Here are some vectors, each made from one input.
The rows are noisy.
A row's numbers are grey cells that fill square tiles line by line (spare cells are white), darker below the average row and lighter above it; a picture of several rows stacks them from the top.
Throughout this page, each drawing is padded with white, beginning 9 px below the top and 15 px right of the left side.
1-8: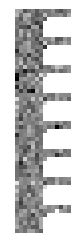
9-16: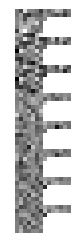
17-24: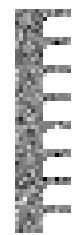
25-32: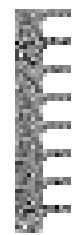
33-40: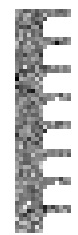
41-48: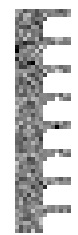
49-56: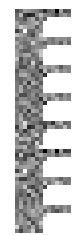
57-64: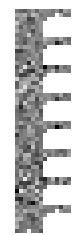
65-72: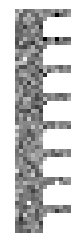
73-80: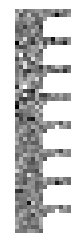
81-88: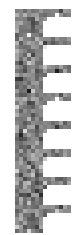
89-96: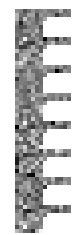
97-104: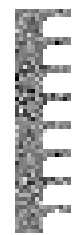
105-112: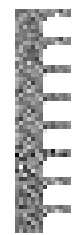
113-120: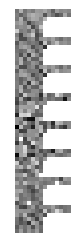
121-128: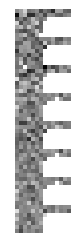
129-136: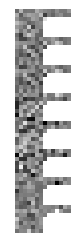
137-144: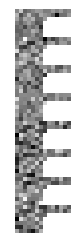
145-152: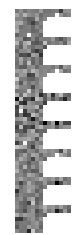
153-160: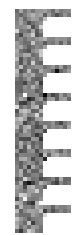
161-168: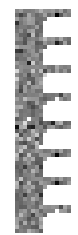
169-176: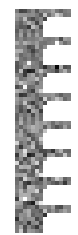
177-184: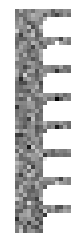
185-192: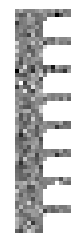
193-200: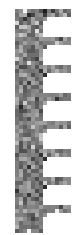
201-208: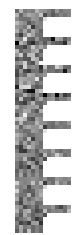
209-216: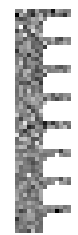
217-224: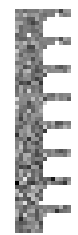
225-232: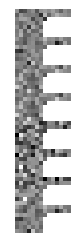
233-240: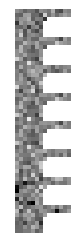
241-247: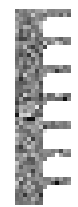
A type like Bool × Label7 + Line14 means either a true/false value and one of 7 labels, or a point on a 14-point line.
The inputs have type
Bool × Bool × Bool × Bool + Circle20.
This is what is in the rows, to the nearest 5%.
About 25% of them hold a point on a 20-point circle. The rest hold four true/false values.
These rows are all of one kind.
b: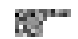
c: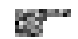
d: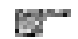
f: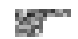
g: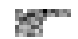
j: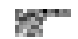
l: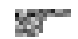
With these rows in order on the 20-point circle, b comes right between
c and l.
